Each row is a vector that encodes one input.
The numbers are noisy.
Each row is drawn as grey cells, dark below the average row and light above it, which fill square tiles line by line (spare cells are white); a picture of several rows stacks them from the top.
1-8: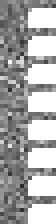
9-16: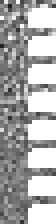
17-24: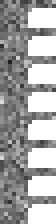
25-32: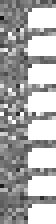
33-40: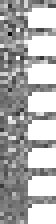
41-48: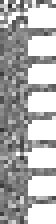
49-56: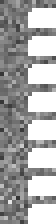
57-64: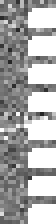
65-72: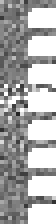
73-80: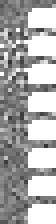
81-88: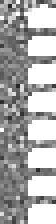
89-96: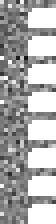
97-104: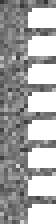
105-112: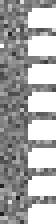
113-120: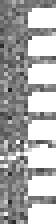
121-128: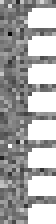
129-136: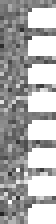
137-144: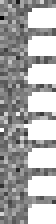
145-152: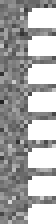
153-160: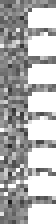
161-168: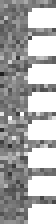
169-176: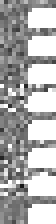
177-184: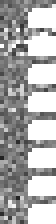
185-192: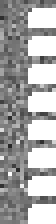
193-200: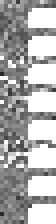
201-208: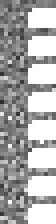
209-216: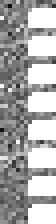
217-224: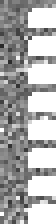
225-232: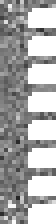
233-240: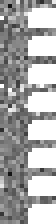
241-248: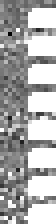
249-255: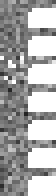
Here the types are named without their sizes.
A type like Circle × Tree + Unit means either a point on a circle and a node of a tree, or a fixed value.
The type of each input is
Bool × Label.
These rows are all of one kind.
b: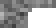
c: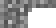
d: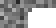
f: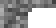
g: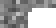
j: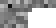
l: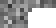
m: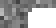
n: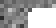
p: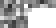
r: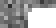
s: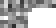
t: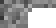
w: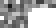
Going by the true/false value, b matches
c, f, g and w.
